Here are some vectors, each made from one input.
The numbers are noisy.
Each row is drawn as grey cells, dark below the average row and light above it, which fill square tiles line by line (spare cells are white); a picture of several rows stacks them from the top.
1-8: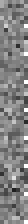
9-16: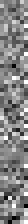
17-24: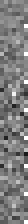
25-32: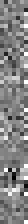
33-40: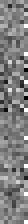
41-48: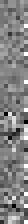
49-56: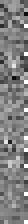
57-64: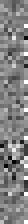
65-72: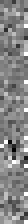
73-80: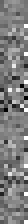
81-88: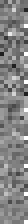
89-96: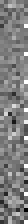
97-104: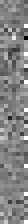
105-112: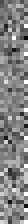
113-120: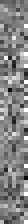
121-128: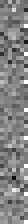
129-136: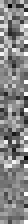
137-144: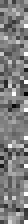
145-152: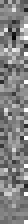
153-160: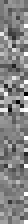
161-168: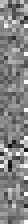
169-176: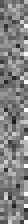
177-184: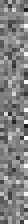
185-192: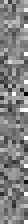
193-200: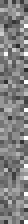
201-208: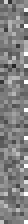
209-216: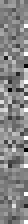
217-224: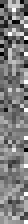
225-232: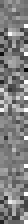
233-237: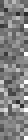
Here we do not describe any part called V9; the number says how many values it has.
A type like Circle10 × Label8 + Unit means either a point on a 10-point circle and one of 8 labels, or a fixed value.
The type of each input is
Bool × (Line8 + V9) + List2(Line5).
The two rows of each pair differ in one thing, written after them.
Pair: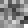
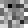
the value of V9
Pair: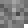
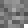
the value of V9
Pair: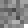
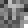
the value of V9
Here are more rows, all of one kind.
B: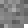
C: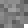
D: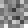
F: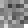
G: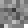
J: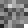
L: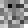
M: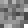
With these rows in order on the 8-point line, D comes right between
C and M.
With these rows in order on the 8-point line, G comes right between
B and F.
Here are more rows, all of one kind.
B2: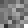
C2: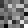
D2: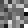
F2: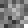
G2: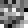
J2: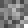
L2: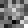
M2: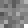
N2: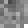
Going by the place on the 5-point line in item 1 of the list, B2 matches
C2, D2 and G2.
